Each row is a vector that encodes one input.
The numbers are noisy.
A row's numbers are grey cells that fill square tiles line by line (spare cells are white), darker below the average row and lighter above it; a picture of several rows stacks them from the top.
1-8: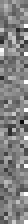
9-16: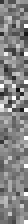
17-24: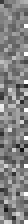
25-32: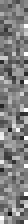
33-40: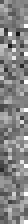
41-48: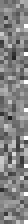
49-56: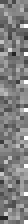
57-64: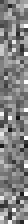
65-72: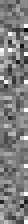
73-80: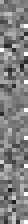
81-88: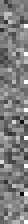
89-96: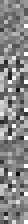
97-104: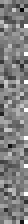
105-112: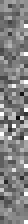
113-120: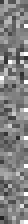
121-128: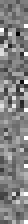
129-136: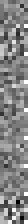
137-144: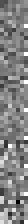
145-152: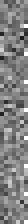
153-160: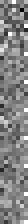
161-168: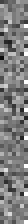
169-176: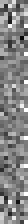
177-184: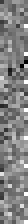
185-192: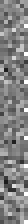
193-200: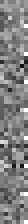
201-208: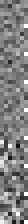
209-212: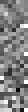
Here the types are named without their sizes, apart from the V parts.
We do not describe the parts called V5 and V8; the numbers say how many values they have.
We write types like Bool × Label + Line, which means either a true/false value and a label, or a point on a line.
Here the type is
Bool × Tree × (Tree + Unit) × V5 + Line + V8.
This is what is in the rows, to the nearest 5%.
About 15% of them hold a point on a line. About 70% of them hold a node of a tree, a true/false value and a value of V5, together with either a fixed value, or a node of a tree. The rest hold a value of V8.
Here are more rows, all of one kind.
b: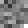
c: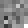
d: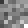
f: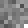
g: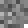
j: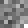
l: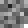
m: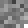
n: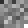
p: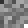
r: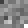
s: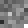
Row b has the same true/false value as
g, l and s.
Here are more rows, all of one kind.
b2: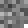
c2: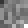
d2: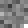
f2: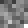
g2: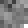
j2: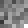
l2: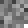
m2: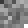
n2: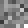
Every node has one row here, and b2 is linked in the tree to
f2.
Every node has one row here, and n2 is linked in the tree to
d2, j2 and l2.
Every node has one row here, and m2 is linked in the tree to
g2.
